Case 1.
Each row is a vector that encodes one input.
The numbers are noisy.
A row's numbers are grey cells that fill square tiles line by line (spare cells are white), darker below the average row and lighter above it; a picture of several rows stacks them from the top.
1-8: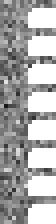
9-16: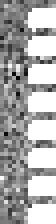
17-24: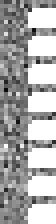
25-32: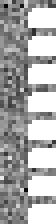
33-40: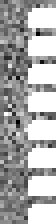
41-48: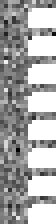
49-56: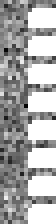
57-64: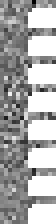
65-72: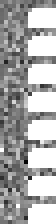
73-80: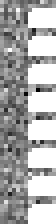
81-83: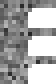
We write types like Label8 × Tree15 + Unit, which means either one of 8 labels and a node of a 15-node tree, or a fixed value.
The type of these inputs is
Bool × Bool × Bool × Bool × Tree11.
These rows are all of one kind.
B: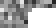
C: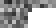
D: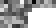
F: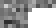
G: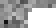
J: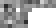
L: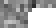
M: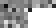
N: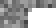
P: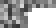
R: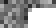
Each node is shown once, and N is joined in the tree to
F.
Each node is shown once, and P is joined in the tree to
C, D, F and L.
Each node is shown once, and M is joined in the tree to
C.
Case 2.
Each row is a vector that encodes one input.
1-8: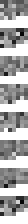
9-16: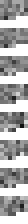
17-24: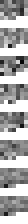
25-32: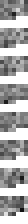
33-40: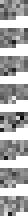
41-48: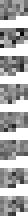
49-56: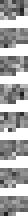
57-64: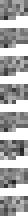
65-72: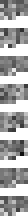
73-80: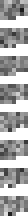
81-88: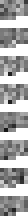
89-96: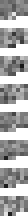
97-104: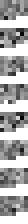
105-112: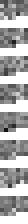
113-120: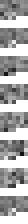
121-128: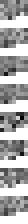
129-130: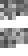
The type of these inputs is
Bool × Bool × Bool + Circle16 + Unit.
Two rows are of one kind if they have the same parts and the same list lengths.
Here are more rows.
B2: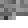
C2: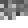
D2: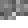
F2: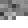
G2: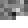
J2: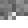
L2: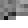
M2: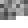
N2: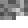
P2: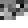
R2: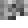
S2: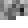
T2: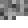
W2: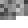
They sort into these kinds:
B2, D2, F2, G2, J2, L2, M2, N2, T2, W2
C2, R2, S2
P2

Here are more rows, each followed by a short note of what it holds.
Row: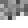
three true/false values
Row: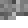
a point on a 16-point circle
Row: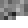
a point on a 16-point circle
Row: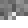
a point on a 16-point circle
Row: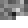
a point on a 16-point circle
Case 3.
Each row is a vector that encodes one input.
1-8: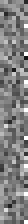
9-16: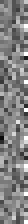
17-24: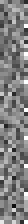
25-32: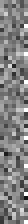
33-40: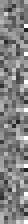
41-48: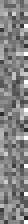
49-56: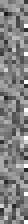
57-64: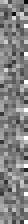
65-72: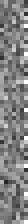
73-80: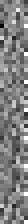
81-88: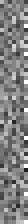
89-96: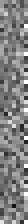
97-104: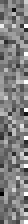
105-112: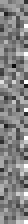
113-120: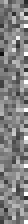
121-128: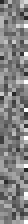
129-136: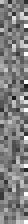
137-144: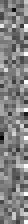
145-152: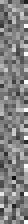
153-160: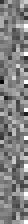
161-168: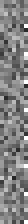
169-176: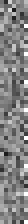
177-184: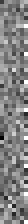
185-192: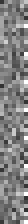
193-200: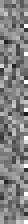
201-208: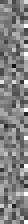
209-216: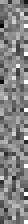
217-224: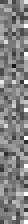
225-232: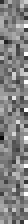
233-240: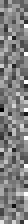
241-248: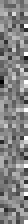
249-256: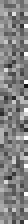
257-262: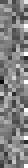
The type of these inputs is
Label5 + Tree7.
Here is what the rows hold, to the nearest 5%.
About 40% of them hold one of 5 labels. The rest hold a node of a 7-node tree.
